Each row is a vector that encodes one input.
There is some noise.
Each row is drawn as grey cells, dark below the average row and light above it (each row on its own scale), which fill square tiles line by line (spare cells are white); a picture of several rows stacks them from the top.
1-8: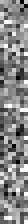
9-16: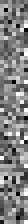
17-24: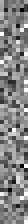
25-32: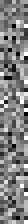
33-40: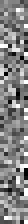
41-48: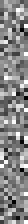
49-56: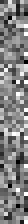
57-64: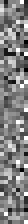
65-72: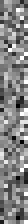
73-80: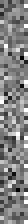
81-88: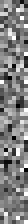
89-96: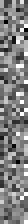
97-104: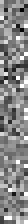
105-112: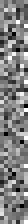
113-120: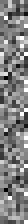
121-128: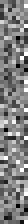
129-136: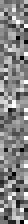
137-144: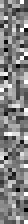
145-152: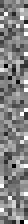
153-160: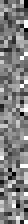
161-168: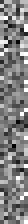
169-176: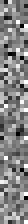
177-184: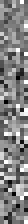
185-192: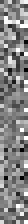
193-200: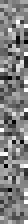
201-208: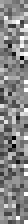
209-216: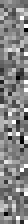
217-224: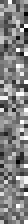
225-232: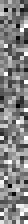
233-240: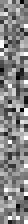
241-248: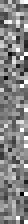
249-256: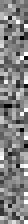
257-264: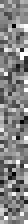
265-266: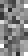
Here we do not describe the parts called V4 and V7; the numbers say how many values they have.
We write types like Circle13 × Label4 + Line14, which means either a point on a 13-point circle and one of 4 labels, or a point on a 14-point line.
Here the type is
Bool × (Circle6 + Label8 × V7) + V4.
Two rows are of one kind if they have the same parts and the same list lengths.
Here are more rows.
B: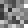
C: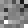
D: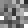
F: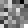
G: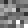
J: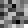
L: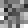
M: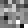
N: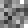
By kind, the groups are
B, J
C, D, F, L
G, M, N

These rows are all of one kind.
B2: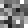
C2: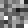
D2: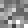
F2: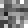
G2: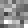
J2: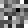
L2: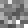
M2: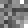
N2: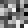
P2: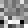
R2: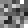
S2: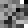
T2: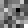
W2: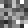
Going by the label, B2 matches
R2, S2 and T2.
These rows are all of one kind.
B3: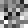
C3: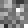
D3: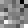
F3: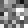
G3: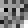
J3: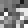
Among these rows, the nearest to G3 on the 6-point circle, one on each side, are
C3 and D3.
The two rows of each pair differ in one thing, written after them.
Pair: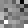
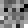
the true/false value
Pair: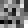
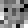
the place on the 6-point circle
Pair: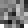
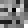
the place on the 6-point circle
